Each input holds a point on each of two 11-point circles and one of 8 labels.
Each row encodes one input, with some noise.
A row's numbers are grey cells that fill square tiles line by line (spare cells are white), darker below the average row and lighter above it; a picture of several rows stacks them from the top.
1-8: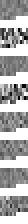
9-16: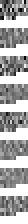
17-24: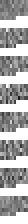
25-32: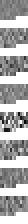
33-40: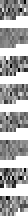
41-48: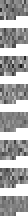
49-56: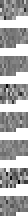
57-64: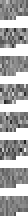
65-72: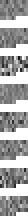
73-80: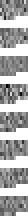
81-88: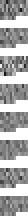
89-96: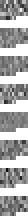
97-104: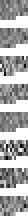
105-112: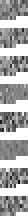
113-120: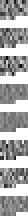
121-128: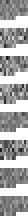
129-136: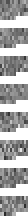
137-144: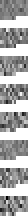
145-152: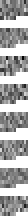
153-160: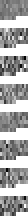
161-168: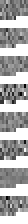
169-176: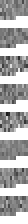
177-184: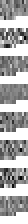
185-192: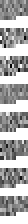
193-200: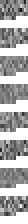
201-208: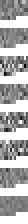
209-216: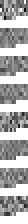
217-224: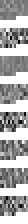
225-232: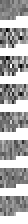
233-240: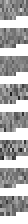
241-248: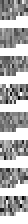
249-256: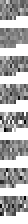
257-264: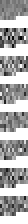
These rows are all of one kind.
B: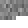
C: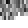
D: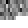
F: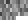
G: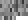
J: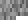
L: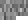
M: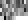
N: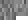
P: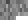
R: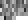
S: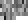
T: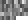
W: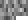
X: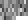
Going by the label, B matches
D, M, T and X.
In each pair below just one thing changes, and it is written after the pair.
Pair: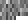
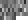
the label
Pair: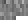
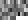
the label
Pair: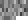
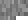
the place on one of the two 11-point circles
